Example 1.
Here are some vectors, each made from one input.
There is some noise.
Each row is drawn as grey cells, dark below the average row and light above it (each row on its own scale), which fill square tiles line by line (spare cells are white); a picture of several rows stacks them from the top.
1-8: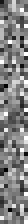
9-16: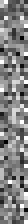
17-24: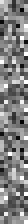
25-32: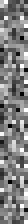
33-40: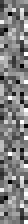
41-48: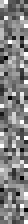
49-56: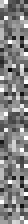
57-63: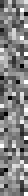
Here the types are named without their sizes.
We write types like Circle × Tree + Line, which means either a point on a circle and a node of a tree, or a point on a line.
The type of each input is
Bool × Bool × Bool.
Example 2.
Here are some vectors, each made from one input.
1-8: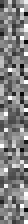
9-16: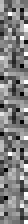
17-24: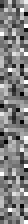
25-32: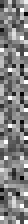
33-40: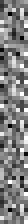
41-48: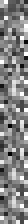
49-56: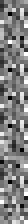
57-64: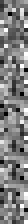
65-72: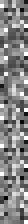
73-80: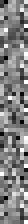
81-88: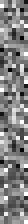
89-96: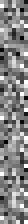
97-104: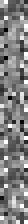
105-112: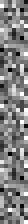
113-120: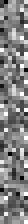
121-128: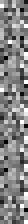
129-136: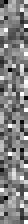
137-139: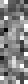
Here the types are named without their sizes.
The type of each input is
Bool × Bool × Bool.
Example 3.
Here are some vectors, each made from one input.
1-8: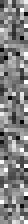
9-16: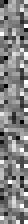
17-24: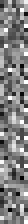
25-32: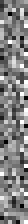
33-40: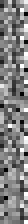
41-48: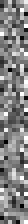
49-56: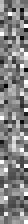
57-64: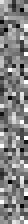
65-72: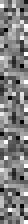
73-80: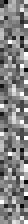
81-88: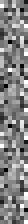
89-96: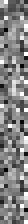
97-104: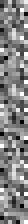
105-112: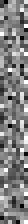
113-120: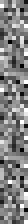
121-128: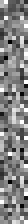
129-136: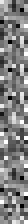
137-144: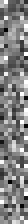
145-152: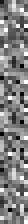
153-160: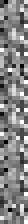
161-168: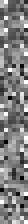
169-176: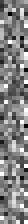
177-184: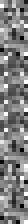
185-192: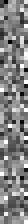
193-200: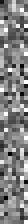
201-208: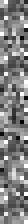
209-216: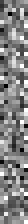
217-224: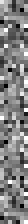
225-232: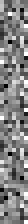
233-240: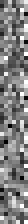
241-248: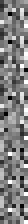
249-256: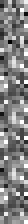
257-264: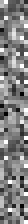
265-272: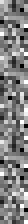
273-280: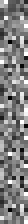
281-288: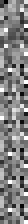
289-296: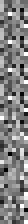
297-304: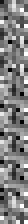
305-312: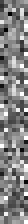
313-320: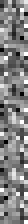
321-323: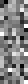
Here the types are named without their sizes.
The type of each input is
Bool × Bool × Bool.
